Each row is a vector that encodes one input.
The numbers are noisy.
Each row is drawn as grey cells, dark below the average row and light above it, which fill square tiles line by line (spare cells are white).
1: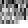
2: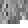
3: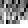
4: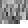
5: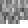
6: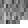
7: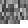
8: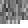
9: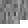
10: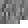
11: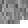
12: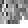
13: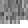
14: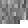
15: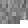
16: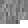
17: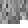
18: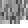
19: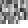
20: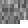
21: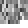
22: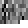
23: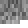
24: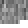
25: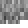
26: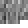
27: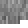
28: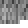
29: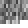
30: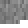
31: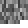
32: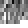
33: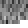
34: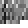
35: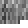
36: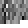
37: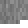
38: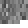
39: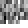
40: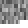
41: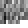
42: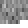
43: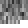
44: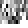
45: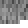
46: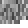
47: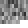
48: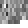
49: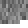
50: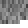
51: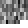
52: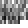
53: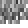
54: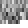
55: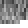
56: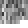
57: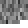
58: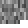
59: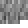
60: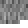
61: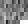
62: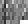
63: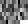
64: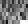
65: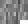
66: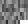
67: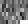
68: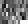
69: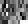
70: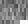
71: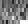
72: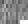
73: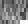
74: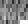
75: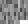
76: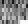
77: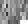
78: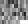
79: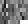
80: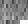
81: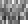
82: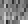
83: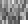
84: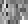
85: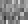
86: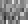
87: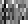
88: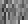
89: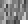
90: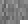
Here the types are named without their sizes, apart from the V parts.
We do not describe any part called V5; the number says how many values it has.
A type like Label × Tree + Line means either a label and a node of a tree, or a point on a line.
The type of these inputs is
Bool × List(V5) + Line.
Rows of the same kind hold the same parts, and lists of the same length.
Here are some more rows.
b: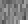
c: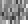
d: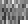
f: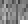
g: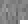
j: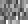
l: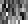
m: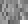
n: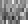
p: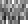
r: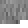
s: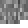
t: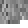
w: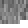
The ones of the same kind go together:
b, f, g
c, j, l
d, p, s, w
m, n, r, t

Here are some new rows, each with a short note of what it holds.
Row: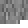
a true/false value, together with the empty list
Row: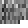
a true/false value, together with a list of one item
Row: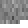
a true/false value, together with the empty list
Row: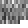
a true/false value, together with the empty list
